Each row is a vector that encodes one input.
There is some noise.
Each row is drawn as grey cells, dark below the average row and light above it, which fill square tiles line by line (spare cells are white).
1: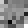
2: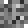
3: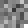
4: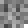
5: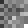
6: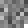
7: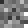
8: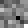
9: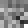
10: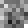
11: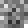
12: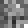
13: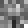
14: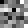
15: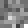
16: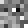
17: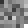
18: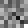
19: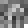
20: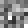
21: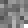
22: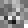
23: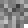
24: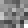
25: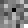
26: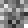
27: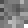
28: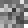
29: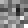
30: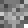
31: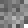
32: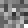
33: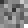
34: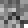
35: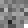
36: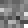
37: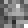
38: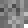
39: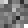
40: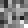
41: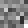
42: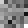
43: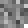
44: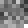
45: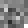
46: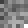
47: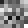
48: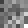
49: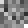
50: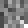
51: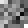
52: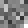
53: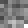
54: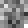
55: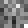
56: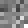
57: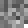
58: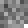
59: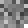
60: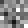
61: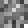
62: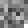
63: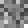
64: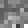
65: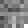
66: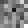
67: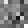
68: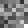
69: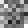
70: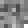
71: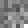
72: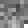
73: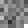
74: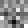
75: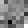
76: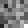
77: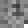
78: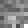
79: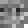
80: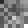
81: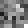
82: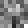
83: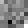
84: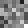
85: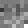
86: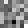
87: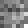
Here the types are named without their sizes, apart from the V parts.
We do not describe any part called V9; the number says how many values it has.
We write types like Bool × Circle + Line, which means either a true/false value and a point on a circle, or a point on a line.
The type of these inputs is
(Bool × V9 + Unit) × Line.
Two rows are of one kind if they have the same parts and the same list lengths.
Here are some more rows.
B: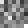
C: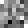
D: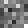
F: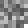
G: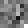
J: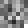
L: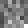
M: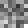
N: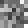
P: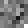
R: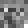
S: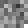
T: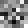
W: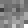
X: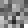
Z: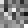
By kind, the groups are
B, C, D, J, L, R, W, X, Z
F, G, M, N, P, S, T

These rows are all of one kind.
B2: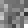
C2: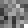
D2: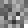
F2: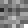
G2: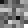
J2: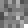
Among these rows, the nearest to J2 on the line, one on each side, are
C2 and F2.
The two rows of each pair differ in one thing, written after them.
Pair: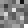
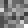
the value of V9
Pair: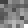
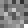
the place on the line
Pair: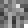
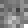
the place on the line
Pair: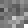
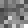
the value of V9
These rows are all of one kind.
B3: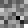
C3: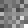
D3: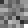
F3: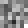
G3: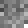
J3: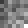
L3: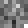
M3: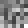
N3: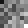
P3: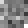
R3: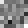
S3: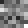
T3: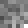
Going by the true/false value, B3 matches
C3, J3, S3 and T3.
